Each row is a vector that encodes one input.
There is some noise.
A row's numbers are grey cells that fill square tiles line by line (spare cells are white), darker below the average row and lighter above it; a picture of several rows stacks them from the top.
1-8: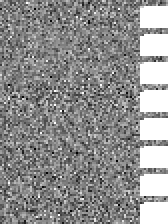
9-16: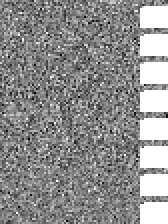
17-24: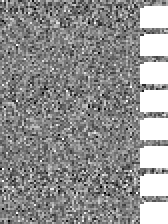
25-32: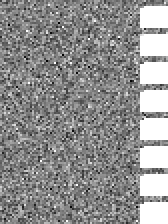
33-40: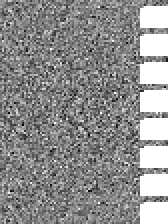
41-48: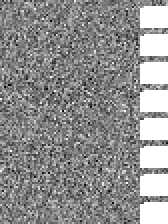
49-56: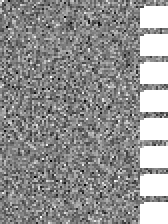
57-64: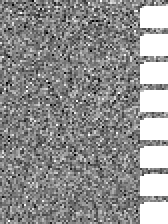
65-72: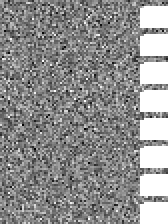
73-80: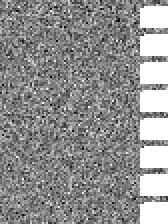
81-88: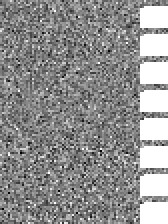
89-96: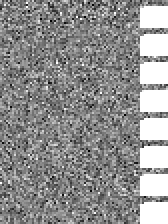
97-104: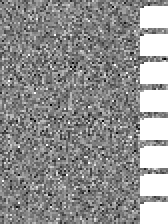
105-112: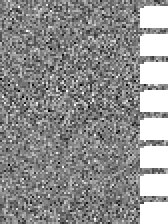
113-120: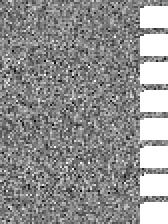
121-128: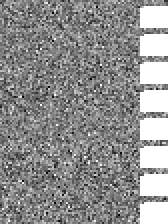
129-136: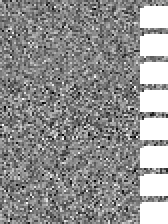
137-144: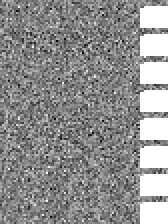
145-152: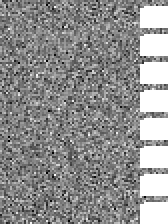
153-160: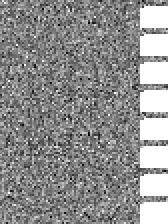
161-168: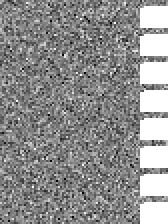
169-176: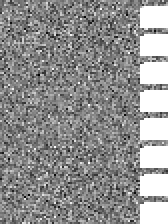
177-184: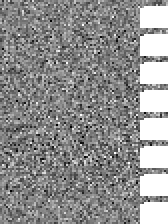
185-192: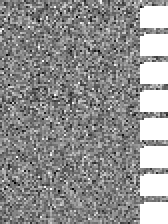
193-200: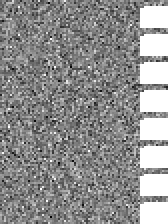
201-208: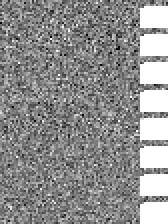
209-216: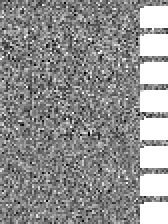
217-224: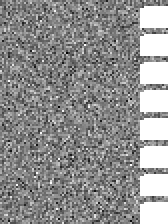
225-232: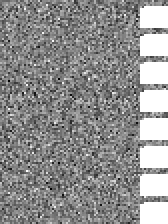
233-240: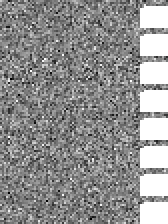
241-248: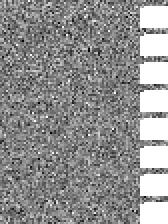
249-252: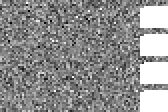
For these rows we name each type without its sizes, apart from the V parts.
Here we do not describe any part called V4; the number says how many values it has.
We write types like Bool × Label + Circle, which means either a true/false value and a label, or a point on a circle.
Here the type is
(Bool × Line × V4 + Label) × Label.
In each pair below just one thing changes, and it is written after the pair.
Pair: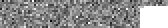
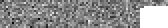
the label
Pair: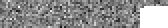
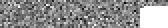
the true/false value
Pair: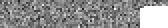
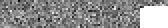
the value of V4
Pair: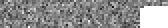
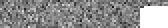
the true/false value
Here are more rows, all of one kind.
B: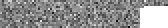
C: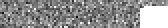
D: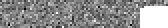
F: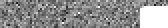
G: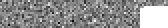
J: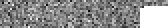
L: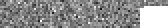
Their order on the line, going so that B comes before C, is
L, F, B, G, D, J, C.
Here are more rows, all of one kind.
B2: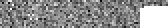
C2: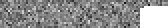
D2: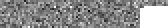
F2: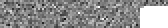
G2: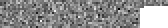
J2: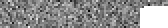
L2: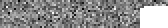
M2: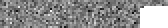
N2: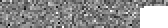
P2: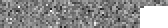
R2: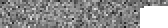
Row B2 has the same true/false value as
D2, M2 and P2.
